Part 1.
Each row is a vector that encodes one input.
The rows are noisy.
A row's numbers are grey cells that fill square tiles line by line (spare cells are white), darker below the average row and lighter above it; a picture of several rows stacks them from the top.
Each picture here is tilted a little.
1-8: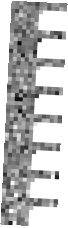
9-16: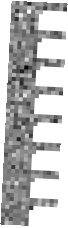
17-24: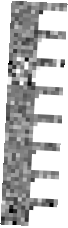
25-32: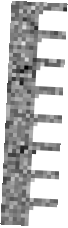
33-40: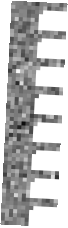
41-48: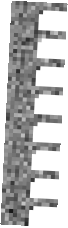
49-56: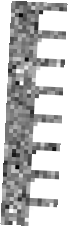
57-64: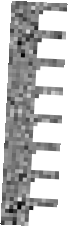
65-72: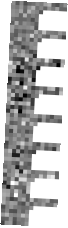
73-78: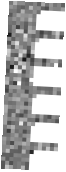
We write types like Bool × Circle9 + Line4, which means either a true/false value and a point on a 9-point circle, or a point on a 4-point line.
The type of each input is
Tree13.
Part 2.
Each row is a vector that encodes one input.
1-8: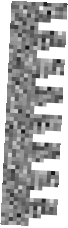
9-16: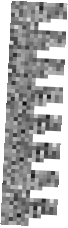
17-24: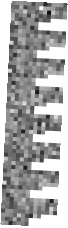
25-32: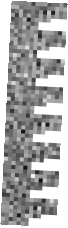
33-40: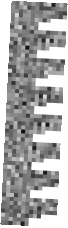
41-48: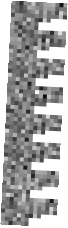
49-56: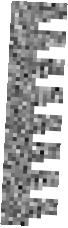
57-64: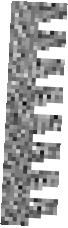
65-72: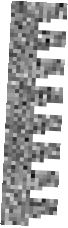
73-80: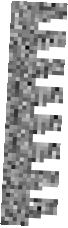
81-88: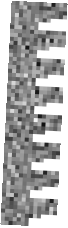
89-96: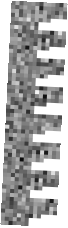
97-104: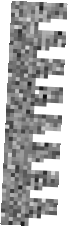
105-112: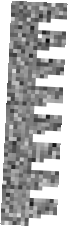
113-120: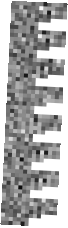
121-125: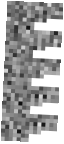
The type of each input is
Circle8.
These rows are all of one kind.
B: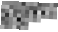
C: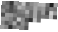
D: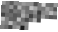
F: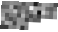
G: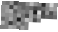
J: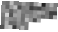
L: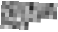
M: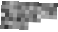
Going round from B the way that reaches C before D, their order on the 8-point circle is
B, G, J, L, C, D, F, M.
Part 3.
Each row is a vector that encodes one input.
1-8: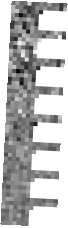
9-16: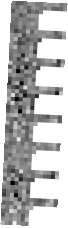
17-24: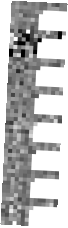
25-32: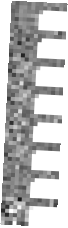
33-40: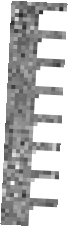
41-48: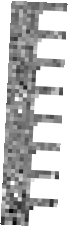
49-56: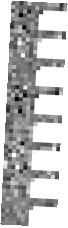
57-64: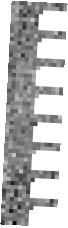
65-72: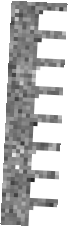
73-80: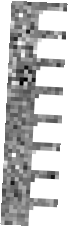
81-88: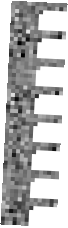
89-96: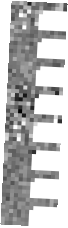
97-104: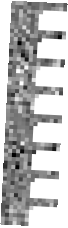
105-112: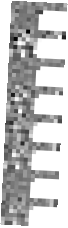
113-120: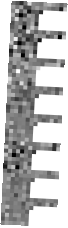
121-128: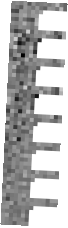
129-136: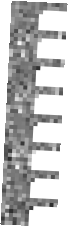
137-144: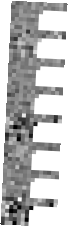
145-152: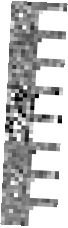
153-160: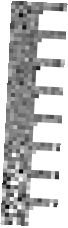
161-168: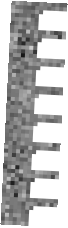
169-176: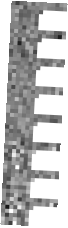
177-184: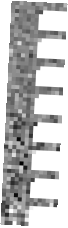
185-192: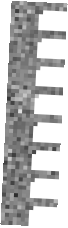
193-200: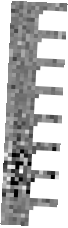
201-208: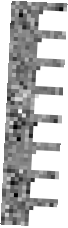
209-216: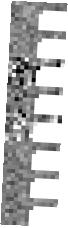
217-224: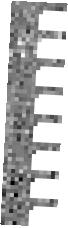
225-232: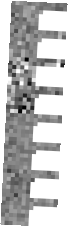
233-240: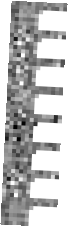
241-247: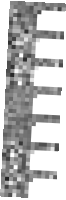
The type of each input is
Tree9 + Unit.
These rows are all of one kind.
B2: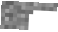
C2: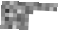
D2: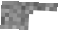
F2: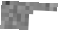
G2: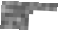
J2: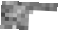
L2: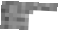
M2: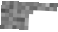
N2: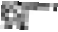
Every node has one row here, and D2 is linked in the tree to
B2 and G2.
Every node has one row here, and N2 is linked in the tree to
F2.
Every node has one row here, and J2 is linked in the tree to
L2.
